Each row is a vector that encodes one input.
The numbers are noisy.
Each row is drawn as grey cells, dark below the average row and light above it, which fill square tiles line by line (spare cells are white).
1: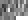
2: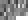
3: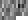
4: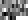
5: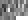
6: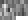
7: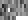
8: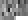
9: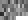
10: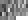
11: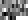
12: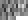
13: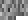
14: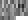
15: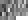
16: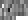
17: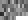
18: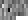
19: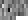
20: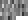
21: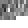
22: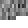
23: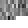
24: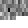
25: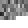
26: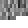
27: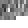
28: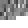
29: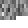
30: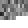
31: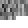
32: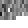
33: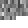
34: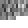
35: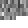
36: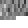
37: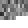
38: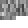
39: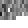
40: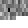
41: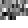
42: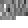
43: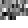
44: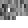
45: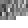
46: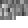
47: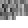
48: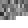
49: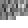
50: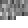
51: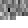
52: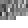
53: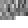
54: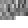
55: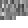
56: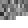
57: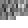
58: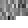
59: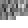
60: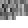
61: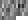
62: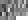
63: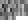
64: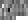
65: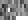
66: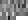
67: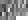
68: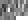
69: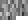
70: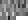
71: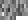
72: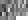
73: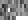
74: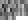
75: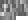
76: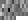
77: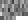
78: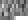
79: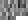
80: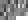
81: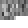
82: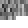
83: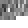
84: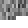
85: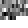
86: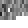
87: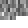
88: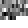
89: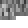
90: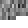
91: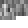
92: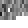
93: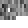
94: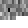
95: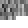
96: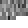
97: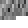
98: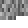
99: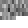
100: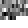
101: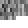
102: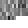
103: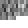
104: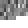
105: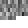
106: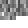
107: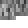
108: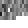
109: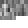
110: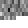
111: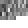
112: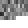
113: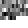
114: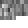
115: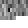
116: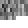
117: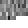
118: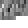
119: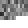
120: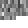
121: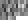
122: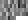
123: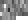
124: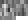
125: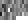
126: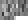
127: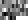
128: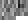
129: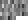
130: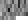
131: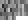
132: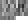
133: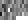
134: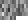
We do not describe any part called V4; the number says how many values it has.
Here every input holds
a list of up to two items, each a true/false value and a value of V4.
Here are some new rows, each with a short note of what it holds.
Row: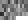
a list of one item
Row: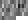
a list of two items
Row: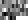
the empty list
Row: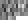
a list of one item
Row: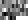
the empty list
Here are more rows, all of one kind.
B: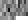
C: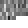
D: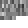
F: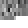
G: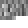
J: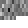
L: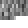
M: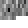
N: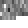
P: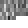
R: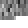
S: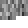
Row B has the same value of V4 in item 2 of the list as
F and R.
